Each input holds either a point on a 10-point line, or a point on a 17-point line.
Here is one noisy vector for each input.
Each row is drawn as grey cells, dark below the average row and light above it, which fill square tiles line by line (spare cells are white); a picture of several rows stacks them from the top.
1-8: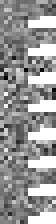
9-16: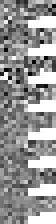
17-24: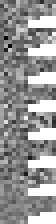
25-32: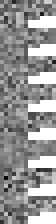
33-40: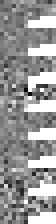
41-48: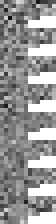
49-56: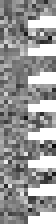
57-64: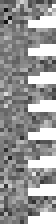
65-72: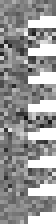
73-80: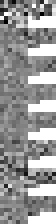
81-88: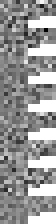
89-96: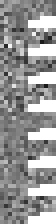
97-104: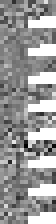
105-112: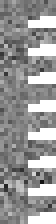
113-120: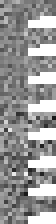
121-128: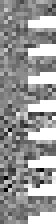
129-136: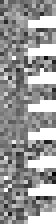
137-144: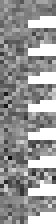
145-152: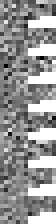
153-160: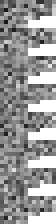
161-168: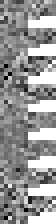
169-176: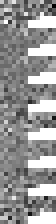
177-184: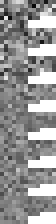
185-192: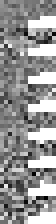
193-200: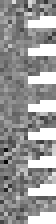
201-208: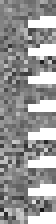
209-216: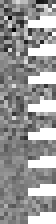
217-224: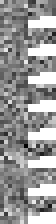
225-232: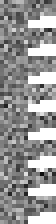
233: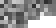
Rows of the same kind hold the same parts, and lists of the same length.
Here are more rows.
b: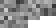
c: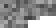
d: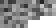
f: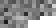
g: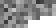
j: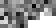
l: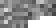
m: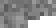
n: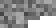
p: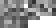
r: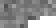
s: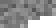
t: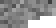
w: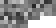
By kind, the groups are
b, g, l, p, s, t, w
c, d, f, j, m, n, r

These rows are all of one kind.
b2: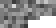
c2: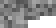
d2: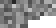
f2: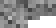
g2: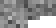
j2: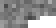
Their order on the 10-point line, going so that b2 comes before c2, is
b2, d2, j2, c2, f2, g2.
